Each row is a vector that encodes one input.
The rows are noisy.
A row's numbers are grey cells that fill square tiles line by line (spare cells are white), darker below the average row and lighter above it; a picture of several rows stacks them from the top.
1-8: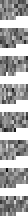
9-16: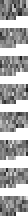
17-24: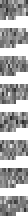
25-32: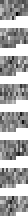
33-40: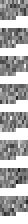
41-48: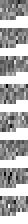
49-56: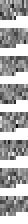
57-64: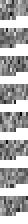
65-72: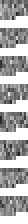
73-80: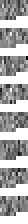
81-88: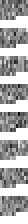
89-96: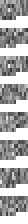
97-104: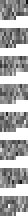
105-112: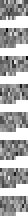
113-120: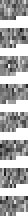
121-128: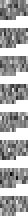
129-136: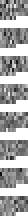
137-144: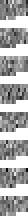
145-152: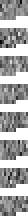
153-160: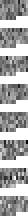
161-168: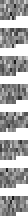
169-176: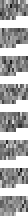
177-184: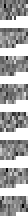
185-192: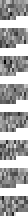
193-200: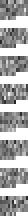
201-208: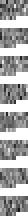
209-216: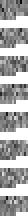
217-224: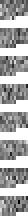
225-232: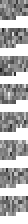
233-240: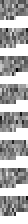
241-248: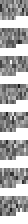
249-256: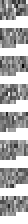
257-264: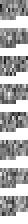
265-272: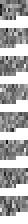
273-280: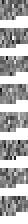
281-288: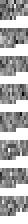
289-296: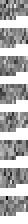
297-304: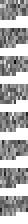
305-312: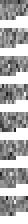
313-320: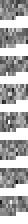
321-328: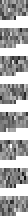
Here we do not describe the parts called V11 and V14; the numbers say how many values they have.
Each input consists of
either one of 12 labels and a true/false value, or a value of V11 and a value of V14.
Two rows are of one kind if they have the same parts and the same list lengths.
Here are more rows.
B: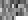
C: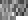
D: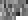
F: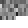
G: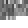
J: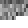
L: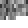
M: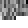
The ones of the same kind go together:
B, C, F, G, J, L
D, M

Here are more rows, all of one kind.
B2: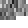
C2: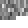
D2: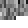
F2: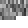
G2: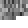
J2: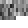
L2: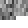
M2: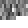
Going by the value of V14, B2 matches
G2 and L2.
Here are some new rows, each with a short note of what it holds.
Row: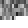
one of 12 labels and a true/false value
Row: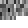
one of 12 labels and a true/false value
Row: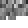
one of 12 labels and a true/false value
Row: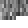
a value of V11 and a value of V14
